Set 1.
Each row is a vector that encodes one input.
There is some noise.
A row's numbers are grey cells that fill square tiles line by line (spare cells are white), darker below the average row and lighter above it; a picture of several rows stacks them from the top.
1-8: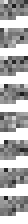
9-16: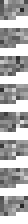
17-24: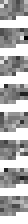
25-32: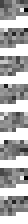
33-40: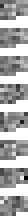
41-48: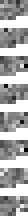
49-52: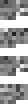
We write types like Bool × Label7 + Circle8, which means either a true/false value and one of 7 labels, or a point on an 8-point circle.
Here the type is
Label10.
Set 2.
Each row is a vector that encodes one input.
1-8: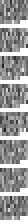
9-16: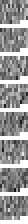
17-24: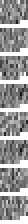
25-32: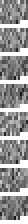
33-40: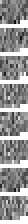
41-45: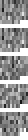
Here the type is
Label10.
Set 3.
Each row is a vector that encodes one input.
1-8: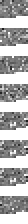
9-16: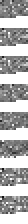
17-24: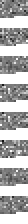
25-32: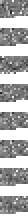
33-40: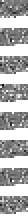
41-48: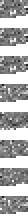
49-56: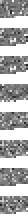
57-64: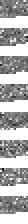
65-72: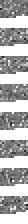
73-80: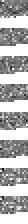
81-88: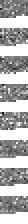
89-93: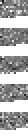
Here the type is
Label10.
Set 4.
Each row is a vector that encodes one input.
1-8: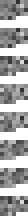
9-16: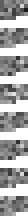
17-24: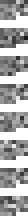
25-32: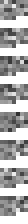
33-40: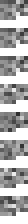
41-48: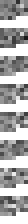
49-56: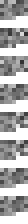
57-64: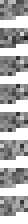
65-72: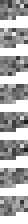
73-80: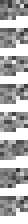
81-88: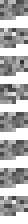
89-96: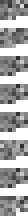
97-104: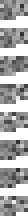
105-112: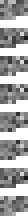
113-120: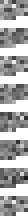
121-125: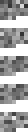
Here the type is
Line8.
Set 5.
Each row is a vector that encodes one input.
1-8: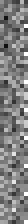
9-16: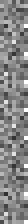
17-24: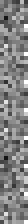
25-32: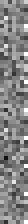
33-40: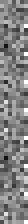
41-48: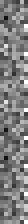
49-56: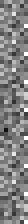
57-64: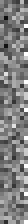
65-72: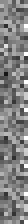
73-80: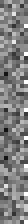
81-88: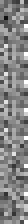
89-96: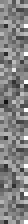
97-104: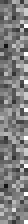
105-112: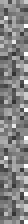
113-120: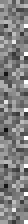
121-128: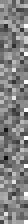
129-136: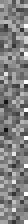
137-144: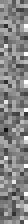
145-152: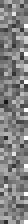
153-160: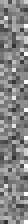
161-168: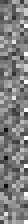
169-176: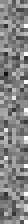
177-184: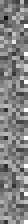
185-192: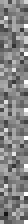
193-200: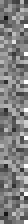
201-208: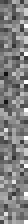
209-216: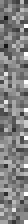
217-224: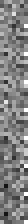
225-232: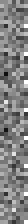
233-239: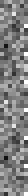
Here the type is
Label5.
